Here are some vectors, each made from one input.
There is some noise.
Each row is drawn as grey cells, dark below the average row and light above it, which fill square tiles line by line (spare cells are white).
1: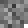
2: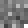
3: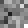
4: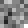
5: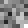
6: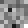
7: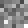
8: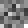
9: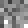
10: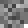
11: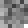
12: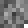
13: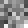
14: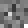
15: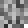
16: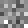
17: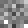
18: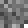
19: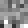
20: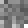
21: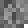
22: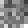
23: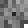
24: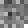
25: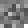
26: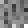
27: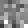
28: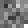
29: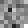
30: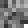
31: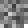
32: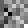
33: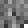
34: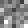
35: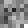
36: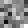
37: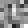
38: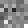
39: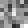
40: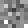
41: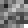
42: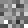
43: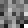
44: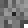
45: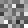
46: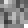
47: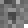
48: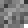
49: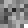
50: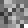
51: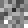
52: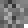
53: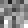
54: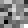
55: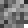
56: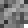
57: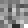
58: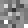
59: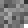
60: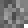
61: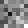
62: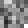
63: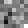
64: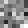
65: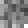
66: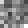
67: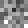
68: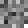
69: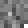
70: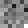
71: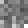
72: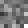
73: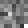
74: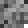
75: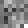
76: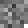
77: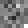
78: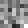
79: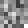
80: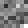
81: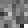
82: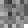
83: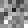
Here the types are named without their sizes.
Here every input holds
a point on a line, together with either a point on a circle, or a point on a line.
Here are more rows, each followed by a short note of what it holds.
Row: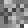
a point on a circle and a point on a line
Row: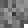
a point on each of two lines
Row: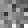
a point on each of two lines
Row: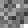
a point on each of two lines
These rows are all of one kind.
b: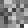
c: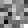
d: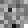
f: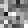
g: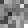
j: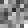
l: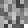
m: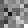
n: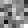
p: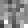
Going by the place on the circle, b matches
g, j and m.
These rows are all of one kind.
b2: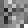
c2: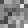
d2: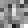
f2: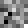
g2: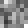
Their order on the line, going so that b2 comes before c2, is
g2, b2, c2, f2, d2.
